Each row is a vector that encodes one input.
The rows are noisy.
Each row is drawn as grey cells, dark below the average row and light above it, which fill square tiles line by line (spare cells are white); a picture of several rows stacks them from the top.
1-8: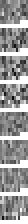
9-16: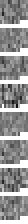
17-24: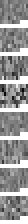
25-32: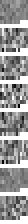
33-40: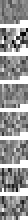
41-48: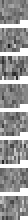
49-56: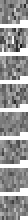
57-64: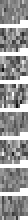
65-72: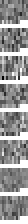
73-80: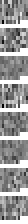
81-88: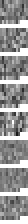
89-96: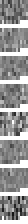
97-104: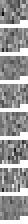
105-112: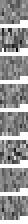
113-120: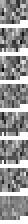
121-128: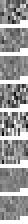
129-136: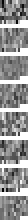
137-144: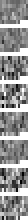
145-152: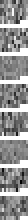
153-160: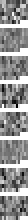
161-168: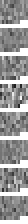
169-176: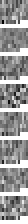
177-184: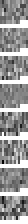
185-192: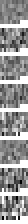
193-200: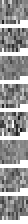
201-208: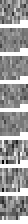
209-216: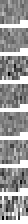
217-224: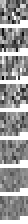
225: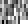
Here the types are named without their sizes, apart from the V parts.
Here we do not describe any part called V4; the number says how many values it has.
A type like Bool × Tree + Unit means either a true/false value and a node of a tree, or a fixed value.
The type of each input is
List(Label × V4).
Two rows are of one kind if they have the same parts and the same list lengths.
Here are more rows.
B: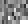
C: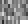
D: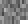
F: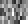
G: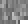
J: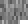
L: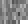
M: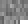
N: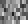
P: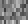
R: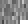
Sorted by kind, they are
B, D
C, G, J, L, M, N, P, R
F

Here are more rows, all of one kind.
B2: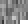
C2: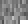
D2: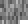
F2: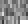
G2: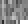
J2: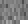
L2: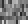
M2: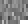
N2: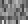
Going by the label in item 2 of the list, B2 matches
C2, J2 and L2.
